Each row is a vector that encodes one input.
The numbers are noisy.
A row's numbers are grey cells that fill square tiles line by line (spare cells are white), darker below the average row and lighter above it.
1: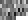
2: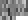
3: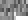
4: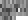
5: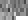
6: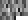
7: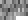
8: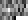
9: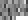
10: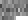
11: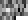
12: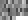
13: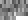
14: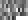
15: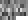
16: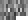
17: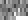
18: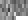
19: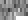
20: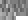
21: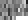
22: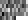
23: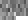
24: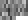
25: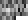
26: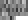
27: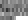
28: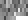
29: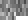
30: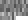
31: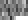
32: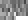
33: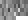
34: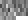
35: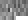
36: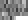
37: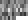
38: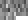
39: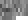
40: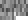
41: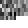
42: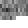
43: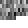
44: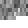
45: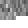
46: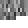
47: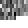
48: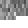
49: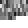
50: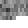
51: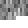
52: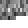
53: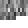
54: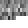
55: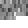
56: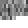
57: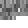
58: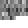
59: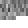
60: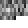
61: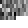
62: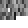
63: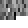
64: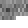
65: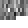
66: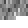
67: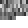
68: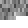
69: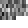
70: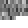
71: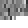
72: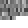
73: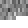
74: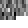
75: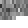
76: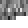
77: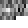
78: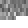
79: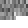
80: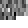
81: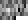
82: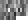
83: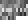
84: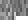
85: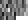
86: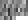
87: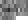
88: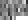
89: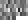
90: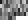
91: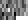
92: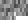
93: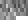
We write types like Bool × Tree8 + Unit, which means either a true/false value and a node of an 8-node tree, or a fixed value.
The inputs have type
Line4 × (Line4 + Line5).
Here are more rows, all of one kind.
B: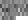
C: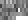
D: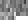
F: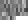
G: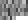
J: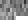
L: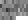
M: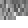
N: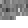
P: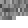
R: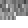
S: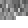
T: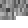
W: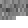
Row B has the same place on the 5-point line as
L, N, T and W.
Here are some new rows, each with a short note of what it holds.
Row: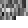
a point on each of two 4-point lines
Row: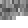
a point on a 4-point line and a point on a 5-point line
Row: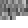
a point on a 4-point line and a point on a 5-point line
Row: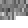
a point on a 4-point line and a point on a 5-point line
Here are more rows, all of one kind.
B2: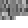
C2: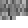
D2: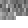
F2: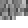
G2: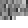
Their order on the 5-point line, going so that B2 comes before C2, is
B2, C2, D2, F2, G2.
